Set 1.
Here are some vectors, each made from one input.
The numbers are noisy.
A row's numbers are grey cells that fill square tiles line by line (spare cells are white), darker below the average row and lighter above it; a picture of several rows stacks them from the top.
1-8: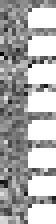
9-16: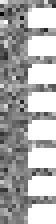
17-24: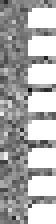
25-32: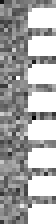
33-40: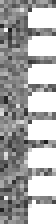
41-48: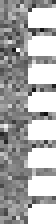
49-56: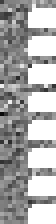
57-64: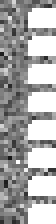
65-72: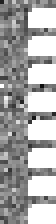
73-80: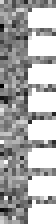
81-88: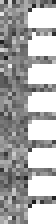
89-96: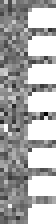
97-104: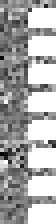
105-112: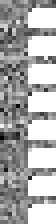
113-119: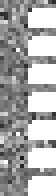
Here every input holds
either a point on a 3-point line and a point on a 7-point line, or a list of up to two points on a 6-point circle.
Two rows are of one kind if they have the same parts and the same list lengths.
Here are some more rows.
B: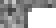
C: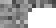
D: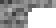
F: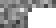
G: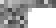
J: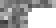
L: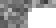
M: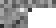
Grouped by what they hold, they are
B, L
C, F, M
D, J
G

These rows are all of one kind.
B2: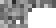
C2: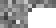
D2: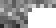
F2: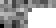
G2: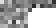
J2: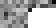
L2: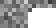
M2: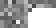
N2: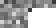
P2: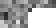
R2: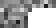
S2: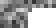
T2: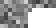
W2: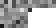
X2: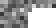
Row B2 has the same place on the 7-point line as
D2, P2, S2 and X2.
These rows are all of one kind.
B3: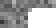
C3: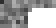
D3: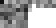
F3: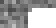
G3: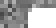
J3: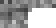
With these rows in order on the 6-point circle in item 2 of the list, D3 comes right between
C3 and G3.
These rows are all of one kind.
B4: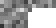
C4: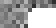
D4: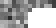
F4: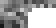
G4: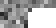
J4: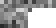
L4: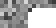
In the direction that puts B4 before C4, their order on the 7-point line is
J4, G4, F4, B4, D4, L4, C4.
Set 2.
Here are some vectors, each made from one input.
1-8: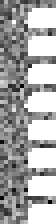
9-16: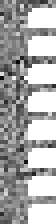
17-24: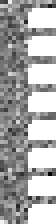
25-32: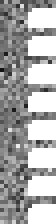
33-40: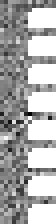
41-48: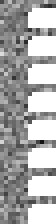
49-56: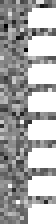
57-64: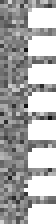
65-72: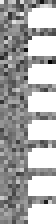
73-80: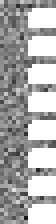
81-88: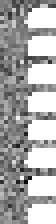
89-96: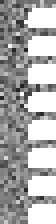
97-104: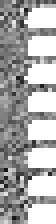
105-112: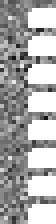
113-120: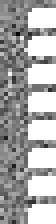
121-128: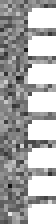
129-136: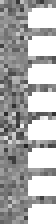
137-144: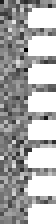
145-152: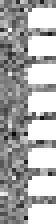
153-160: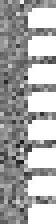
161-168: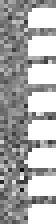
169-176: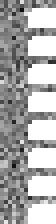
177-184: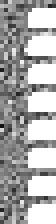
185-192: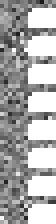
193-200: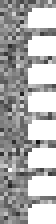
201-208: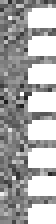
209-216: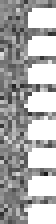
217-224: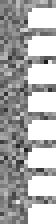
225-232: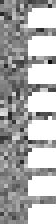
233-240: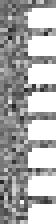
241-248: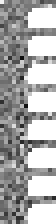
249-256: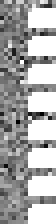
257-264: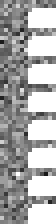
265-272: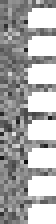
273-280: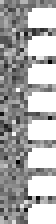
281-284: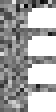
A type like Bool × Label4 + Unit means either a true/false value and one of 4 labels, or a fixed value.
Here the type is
(Bool × Bool × Bool × Bool + Unit) × Line10 + Circle10.
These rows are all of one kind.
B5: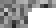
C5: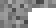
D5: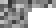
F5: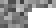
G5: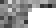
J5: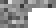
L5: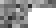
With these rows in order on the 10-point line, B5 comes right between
D5 and F5.
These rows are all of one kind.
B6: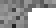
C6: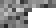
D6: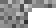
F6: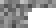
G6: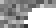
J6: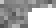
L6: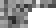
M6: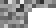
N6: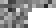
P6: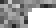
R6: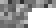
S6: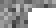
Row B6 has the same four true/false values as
C6, D6, G6 and S6.
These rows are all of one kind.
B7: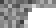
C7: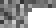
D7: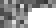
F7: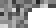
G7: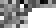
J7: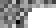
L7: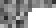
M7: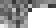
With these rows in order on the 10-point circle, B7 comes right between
G7 and J7.
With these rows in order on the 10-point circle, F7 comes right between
L7 and M7.
